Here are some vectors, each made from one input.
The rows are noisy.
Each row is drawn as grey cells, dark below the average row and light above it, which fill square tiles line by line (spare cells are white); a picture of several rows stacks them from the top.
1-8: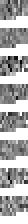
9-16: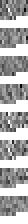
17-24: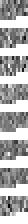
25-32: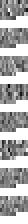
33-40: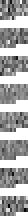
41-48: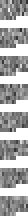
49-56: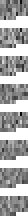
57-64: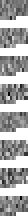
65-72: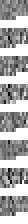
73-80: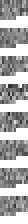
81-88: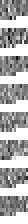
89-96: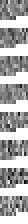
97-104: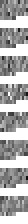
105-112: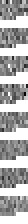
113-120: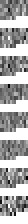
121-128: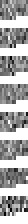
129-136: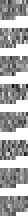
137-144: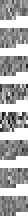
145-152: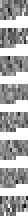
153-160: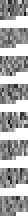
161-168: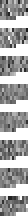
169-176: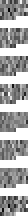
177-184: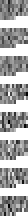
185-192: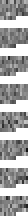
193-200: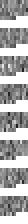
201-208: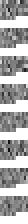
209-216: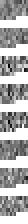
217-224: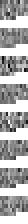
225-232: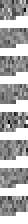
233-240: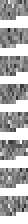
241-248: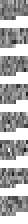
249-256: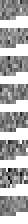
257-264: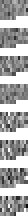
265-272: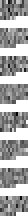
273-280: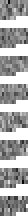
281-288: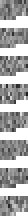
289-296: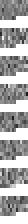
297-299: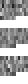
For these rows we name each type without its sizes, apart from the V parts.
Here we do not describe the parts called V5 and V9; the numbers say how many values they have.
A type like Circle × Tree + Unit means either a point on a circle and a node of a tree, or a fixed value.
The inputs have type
(Bool × Circle + Unit) × Line × V5 × V9.
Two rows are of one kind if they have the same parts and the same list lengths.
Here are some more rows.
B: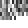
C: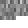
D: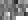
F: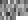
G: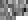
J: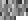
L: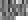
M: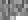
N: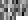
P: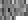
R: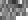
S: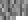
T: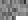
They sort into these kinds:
B, D, G, L, M, N, R, S
C, F, J, P, T

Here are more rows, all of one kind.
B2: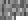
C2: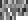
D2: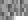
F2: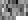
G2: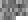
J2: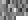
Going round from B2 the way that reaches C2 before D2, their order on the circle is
B2, C2, D2, F2, G2, J2.
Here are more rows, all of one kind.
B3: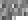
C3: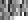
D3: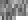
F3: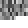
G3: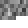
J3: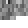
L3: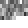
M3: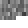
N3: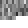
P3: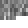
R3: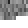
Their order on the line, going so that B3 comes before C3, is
B3, R3, G3, N3, M3, F3, P3, D3, J3, L3, C3.
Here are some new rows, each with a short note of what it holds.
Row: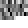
a point on a circle, a point on a line, a true/false value, a value of V5 and a value of V9
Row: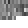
a point on a circle, a point on a line, a true/false value, a value of V5 and a value of V9
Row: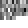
a point on a circle, a point on a line, a true/false value, a value of V5 and a value of V9
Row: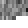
a point on a line, a value of V5 and a value of V9
